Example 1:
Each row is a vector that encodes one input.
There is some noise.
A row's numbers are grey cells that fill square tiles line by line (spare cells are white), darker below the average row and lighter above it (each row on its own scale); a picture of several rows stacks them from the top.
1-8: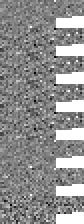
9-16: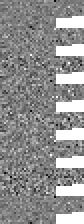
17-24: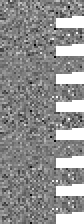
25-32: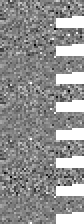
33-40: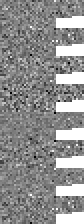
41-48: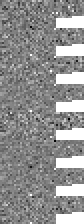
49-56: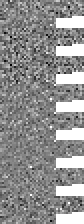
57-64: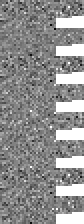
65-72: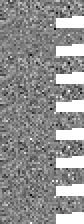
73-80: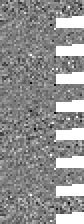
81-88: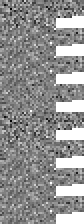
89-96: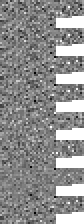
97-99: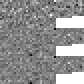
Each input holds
either a fixed value, or three true/false values.
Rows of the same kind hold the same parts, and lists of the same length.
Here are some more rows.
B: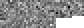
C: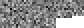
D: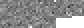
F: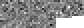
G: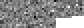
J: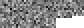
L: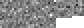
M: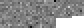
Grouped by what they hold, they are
B, D, F, G, L, M
C, J

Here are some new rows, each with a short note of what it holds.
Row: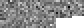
three true/false values
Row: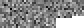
a fixed value
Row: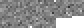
three true/false values
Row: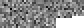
a fixed value
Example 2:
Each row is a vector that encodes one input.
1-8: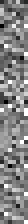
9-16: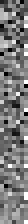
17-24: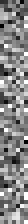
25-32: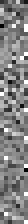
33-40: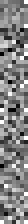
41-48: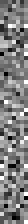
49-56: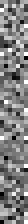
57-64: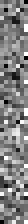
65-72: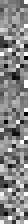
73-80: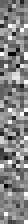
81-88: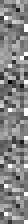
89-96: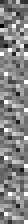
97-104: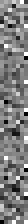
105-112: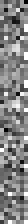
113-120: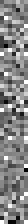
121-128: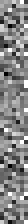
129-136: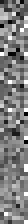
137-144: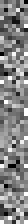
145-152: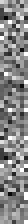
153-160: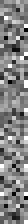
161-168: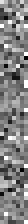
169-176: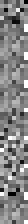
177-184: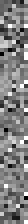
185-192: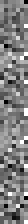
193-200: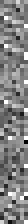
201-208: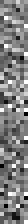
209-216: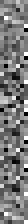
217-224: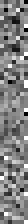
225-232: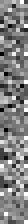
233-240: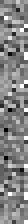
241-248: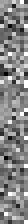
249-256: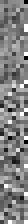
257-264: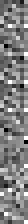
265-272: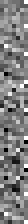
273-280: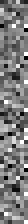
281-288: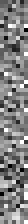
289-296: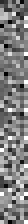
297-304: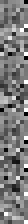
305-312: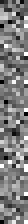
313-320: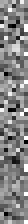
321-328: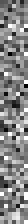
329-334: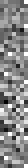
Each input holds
either a fixed value, or four true/false values.
